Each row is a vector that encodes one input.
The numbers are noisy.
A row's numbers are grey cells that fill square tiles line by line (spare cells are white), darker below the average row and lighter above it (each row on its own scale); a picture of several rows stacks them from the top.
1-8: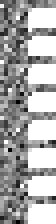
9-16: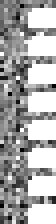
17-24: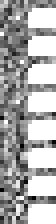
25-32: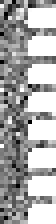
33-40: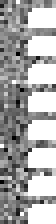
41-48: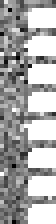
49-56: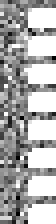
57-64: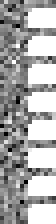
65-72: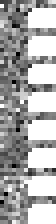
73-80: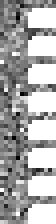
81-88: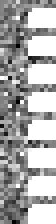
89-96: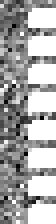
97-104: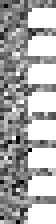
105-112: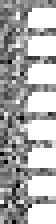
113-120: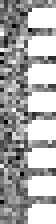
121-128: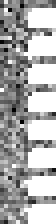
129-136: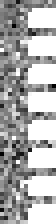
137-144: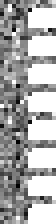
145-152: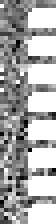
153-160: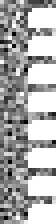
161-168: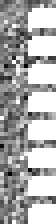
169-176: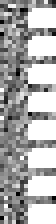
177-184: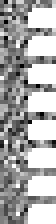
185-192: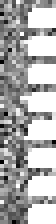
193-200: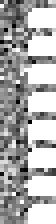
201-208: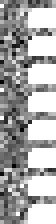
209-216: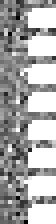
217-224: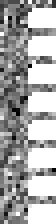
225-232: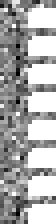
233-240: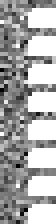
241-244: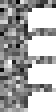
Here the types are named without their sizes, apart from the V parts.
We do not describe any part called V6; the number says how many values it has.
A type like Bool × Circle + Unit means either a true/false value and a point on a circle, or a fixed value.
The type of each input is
List(Line) × V6.
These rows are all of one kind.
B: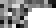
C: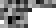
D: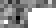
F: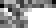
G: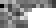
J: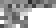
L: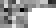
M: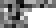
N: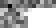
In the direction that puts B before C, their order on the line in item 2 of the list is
D, B, F, G, M, N, C, L, J.
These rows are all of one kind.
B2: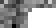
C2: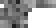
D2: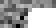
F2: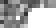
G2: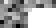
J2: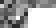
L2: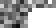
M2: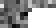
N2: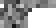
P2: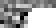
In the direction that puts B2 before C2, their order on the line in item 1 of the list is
G2, B2, C2, J2, D2, M2, N2, P2, F2, L2.
